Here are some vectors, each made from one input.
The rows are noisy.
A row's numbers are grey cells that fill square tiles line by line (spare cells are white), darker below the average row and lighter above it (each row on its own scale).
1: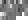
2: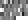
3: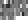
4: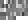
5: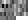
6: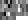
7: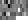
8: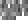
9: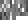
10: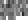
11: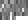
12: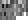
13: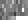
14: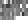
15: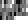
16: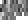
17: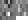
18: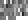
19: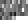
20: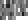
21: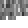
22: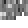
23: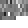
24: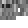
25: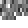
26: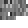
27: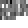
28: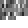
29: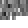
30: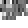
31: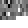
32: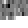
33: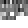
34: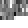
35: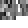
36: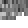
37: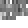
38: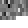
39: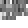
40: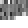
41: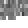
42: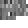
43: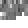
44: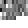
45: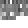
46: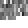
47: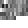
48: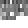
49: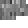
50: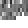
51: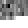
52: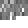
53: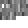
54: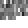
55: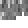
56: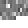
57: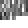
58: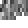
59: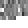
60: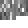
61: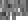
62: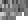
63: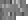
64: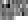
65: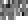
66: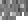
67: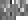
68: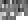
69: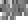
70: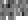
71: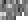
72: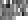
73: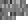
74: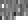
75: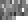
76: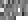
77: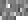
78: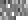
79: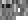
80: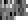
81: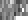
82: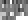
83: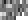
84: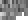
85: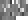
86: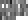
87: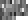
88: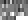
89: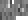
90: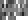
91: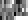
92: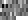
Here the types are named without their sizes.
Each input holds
a point on a line and a true/false value.
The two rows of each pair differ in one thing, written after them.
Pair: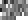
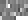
the true/false value
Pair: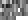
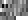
the true/false value
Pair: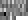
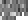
the place on the line
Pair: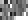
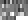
the place on the line
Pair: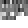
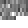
the true/false value
